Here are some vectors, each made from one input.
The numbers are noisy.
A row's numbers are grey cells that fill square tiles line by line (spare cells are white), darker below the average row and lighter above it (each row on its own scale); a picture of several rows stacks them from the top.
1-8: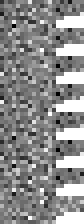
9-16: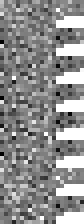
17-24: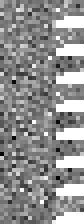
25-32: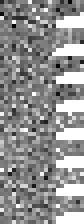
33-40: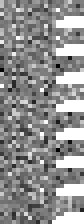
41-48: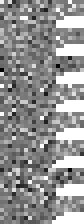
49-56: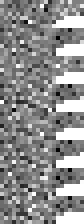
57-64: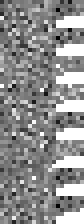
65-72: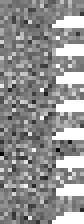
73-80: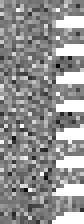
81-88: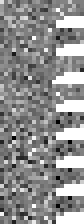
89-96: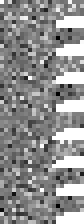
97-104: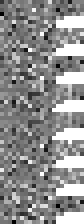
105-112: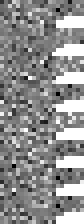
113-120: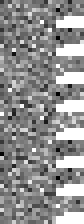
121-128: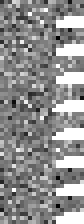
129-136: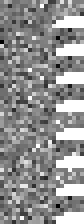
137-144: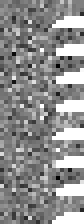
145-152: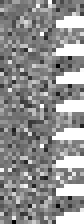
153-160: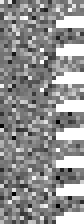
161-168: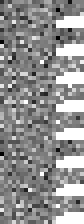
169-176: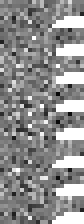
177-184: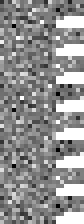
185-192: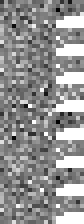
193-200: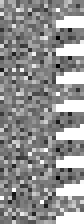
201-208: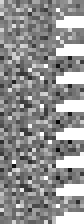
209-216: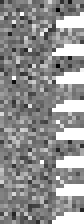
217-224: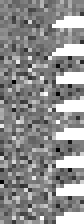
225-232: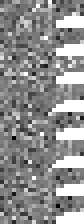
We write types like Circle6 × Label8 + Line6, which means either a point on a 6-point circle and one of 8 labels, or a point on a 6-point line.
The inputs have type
Line10 + List2(Line3 × Line4).
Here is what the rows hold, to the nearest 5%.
About 50% of them hold a point on a 10-point line. The rest are lists of up to two items, each a point on a 3-point line and a point on a 4-point line: a few of all rows are empty, 20% hold one and 30% two.
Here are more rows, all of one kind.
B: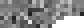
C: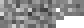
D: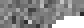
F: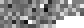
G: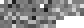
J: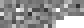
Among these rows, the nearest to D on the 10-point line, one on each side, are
B and F.
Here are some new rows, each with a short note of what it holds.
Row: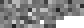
a list of one item
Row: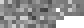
a point on a 10-point line
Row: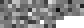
a list of one item
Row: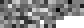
a list of one item
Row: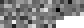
a list of two items
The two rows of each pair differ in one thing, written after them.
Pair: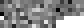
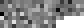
the place on the 3-point line in item 2 of the list
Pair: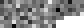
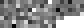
the place on the 4-point line in item 1 of the list
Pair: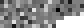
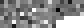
the place on the 4-point line in item 1 of the list
